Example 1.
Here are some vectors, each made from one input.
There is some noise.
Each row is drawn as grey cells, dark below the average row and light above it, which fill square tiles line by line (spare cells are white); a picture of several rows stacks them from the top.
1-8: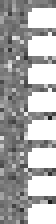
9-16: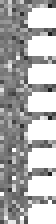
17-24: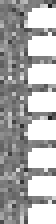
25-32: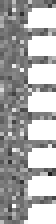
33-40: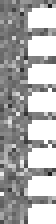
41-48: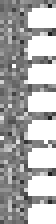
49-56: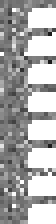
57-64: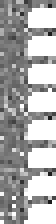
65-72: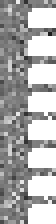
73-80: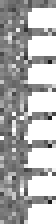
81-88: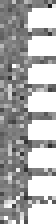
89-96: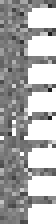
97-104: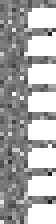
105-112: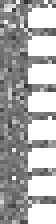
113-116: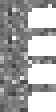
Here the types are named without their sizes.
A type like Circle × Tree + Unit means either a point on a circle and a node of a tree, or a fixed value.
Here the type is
Line × Line.
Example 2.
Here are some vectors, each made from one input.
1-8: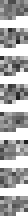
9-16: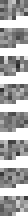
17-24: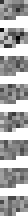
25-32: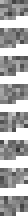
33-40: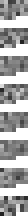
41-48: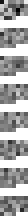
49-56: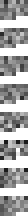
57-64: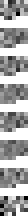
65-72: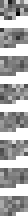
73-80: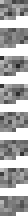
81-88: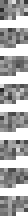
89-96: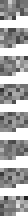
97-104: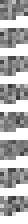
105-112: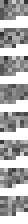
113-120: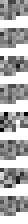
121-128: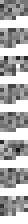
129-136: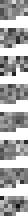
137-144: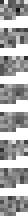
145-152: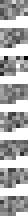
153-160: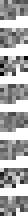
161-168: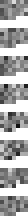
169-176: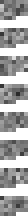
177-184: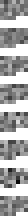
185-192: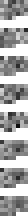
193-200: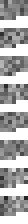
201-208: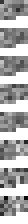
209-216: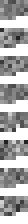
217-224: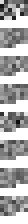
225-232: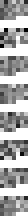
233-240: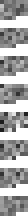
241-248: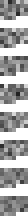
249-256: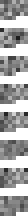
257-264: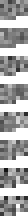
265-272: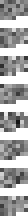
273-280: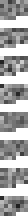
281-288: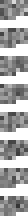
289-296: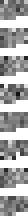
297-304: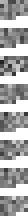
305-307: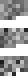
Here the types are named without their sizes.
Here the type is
Line × Line.
